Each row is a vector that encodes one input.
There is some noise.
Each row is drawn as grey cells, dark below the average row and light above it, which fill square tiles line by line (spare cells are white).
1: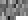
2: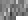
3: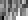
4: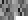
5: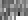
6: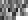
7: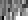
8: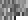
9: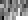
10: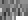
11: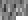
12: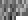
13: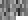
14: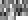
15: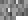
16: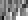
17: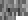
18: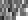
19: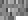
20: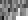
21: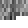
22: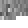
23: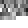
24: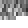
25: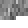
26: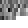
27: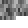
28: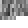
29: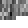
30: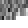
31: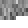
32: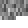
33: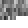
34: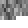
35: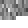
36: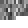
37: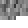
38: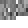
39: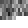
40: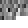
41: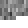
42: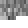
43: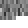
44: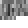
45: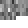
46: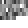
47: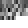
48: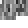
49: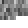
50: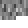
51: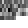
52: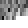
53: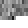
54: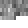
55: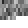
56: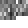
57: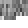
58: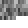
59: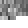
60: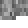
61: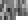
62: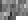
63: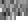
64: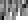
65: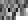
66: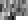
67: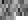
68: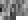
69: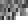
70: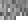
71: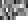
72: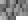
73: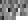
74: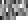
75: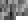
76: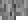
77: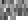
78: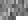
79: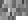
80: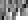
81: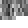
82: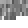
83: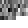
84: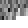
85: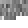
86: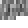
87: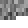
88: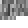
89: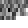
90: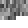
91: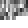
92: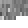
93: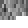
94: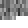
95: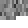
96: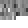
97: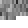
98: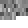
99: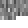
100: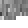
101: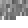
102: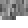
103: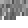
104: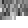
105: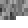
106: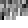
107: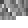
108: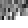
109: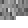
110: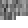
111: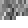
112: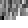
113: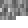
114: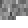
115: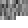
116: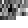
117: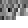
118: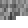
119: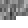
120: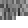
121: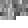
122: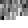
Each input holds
either a point on each of two 4-point lines, or a list of up to three points on a 5-point line.
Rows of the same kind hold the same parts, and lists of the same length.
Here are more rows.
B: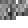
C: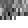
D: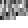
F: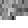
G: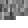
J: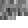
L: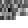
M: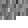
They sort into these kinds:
B, F
C, J
D
G, M
L

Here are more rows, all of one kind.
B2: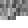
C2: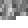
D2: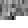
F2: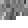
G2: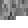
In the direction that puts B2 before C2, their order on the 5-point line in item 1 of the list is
F2, B2, C2, G2, D2.
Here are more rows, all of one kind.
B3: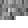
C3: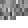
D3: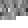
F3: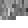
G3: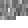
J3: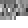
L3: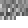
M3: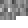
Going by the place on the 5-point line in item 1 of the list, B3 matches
C3 and F3.
